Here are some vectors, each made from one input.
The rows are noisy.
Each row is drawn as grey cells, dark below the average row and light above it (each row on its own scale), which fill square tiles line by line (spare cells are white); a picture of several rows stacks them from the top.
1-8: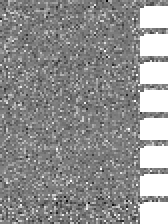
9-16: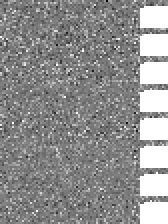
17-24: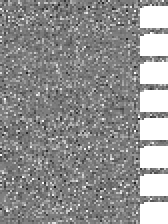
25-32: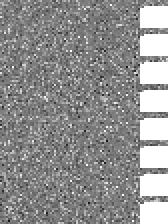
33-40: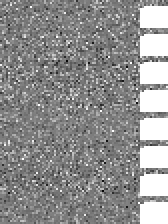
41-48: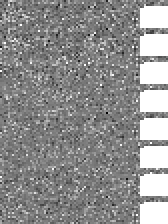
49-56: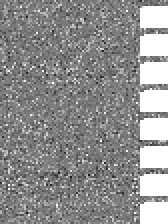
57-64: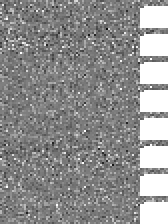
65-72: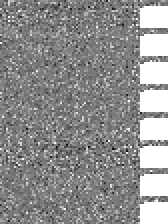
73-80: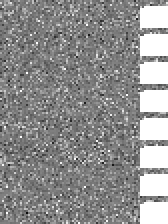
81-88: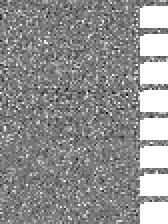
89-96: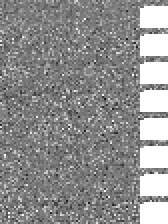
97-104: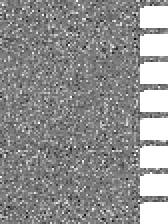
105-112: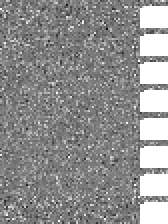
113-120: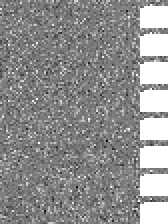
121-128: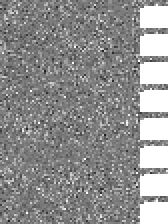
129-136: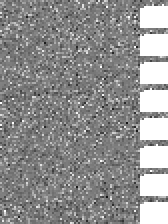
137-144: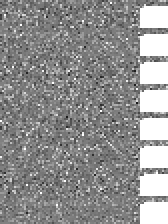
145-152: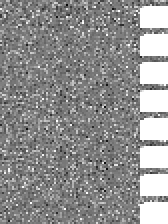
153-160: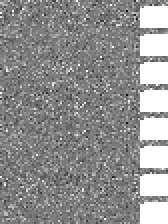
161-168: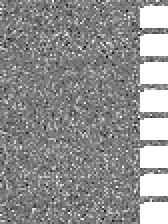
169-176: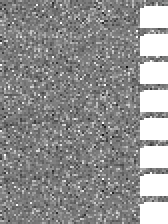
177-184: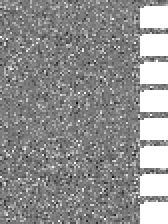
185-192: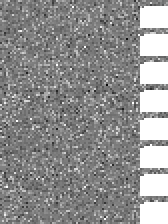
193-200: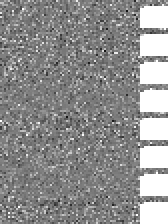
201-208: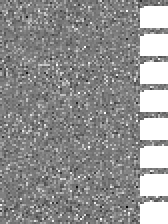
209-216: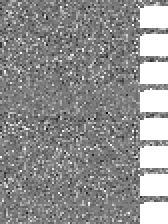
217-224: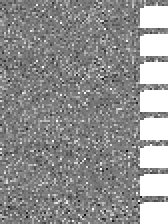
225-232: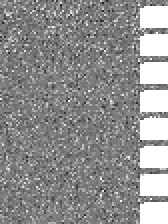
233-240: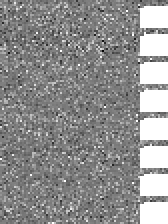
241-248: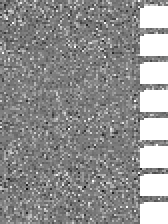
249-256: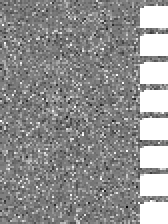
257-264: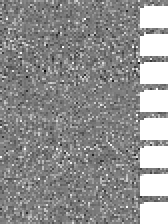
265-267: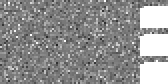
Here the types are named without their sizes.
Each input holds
a node of a tree, together with either a point on a line, or three true/false values.
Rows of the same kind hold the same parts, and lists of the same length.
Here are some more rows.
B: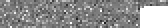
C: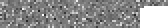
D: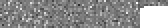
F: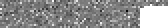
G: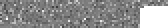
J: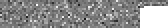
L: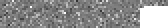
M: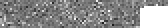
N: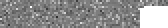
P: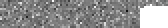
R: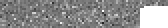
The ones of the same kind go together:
B, C, D, J
F, G, L, M, N, P, R

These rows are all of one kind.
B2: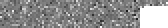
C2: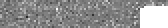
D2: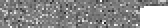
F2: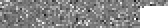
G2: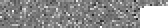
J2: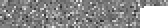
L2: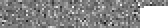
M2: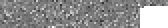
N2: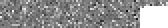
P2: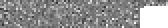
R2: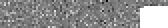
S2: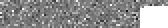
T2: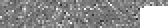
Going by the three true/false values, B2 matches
F2, G2, N2 and S2.
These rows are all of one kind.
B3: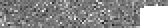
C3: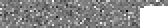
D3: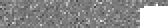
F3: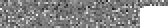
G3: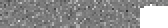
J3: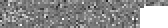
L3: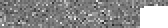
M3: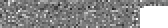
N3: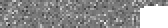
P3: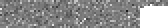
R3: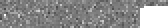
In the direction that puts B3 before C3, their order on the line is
L3, B3, N3, R3, D3, J3, M3, G3, P3, F3, C3.
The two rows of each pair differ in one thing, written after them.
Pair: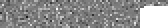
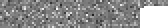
one of the three true/false values
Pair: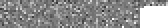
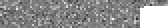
the node of the tree
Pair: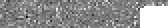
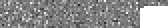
the node of the tree
